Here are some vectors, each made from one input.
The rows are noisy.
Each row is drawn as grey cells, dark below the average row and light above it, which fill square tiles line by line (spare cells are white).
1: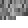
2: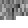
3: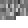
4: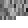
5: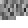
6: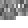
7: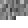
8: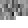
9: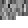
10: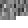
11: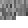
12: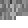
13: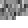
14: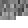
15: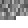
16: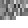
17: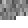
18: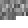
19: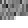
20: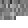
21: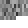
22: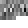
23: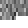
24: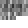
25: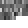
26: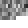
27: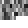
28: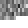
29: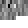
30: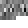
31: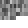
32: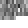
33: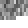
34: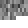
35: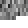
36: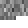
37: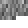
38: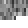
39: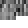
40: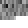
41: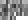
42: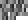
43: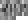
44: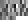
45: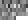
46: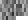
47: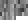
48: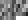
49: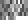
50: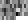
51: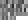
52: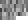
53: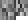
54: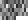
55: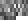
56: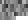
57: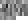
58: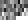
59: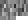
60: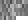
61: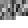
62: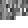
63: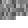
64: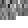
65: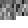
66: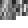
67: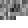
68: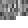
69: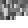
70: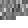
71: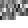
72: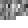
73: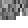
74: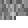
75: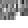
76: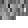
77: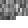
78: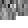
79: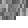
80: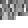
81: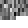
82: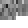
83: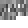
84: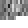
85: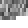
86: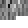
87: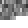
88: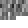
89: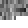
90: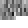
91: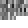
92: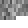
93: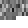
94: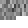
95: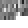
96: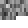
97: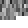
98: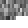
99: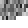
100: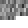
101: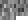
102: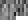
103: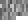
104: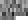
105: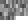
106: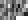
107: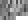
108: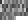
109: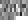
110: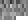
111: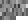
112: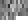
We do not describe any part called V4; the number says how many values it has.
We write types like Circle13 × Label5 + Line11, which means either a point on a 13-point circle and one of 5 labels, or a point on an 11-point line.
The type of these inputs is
Bool × (Line3 × Line3 + Unit) + Label5 × V4 + Line5 × Line5.
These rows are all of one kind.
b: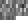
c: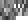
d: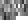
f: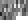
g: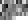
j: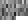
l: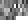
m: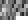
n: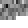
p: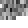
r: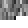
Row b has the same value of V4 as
c, f, g and n.
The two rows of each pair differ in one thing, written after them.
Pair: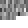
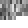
the true/false value
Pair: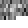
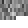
the place on one of the two 3-point lines
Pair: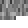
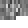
the true/false value
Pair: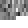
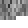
the true/false value
